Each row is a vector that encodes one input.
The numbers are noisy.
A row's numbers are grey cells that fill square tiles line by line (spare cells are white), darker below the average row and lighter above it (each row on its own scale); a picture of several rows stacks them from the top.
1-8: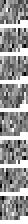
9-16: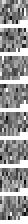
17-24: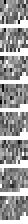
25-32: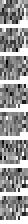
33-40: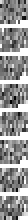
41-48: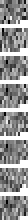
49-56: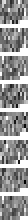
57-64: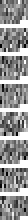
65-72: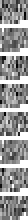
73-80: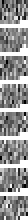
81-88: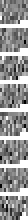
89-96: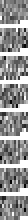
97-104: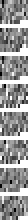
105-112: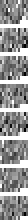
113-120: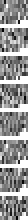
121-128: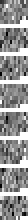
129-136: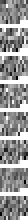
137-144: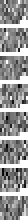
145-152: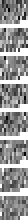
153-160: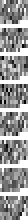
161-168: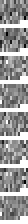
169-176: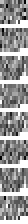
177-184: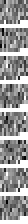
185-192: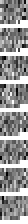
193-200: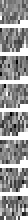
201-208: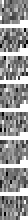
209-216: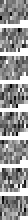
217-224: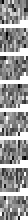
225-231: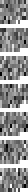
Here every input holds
a list of up to two points on a 7-point line.
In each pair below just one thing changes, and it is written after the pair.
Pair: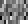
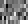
the place on the 7-point line in item 1 of the list
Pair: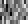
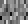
the place on the 7-point line in item 1 of the list
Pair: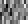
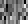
the place on the 7-point line in item 2 of the list
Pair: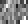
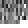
the place on the 7-point line in item 1 of the list
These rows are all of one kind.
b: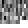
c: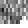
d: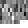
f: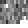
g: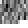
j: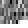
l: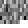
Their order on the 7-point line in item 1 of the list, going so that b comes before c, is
l, g, b, d, f, c, j.
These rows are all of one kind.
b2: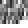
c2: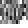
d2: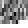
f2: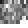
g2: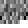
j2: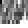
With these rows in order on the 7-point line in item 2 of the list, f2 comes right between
b2 and j2.
